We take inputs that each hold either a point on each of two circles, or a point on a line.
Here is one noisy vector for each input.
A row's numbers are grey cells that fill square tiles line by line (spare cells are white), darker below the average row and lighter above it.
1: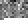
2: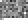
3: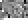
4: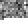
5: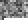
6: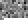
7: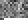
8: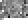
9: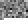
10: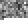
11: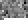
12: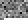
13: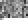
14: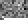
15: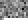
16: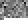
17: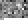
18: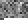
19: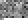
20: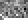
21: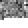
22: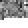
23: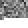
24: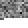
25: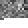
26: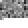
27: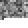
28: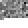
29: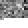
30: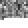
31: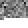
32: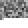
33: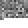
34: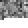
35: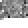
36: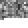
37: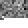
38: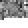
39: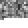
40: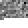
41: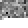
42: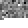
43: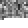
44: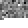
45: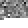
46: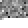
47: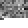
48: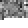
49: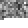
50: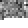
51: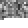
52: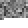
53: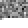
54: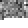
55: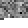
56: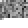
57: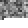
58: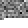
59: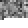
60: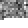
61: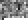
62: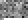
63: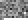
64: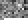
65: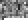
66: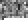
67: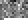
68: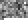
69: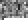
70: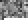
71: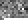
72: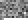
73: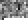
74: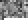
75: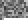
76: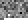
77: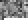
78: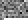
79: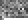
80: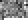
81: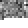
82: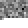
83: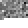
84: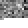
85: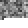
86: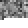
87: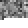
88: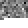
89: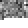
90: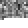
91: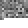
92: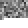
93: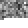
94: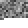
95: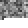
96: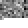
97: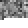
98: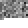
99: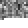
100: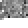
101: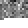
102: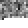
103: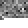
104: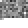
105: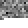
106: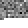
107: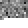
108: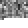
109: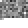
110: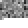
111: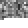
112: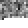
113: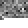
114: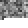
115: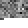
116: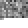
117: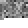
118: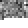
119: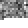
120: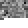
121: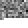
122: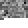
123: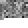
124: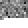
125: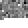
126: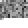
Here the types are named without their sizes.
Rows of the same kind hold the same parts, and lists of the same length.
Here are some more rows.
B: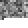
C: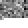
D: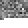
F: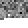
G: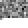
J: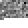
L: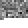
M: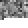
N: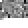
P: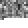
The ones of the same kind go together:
B, M, P
C, D, F, G, J, L, N

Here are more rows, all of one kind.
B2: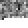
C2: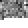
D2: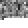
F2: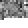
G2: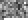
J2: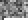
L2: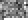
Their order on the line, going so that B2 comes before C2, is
B2, D2, G2, L2, C2, F2, J2.
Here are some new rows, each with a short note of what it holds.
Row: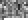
a point on a line
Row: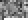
a point on a line
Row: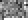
a point on a line
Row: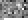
a point on each of two circles
